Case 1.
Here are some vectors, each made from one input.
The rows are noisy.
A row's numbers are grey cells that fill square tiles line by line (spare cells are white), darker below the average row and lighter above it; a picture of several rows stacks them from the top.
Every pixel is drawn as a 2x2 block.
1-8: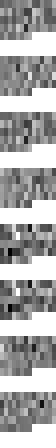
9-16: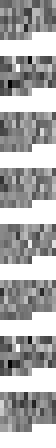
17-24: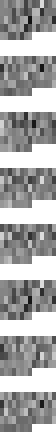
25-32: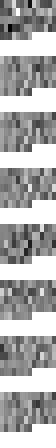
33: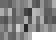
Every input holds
either a fixed value, or three true/false values.
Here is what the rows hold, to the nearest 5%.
About 15% of them hold a fixed value. The rest hold three true/false values.
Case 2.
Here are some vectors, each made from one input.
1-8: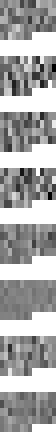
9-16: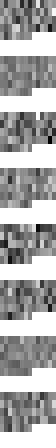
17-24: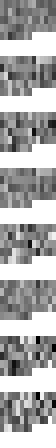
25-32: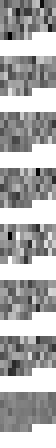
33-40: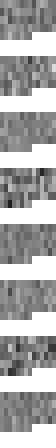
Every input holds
one of 4 labels.
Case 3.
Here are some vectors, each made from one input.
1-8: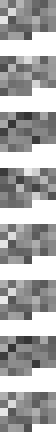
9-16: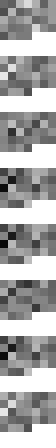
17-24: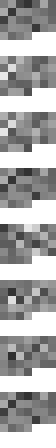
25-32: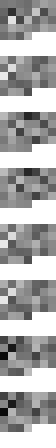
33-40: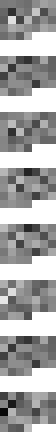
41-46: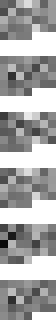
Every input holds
three true/false values.
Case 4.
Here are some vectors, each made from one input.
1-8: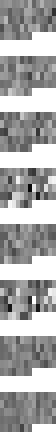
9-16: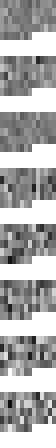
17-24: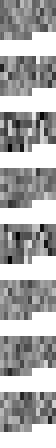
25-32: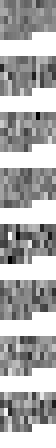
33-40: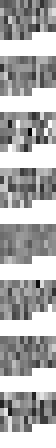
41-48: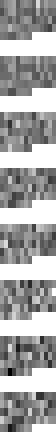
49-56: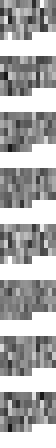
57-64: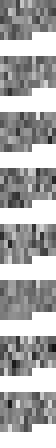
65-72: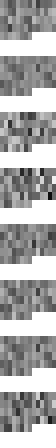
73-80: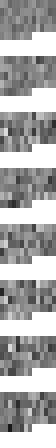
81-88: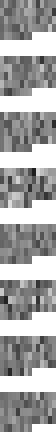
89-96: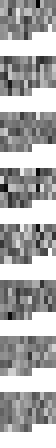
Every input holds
a point on a 9-point line.
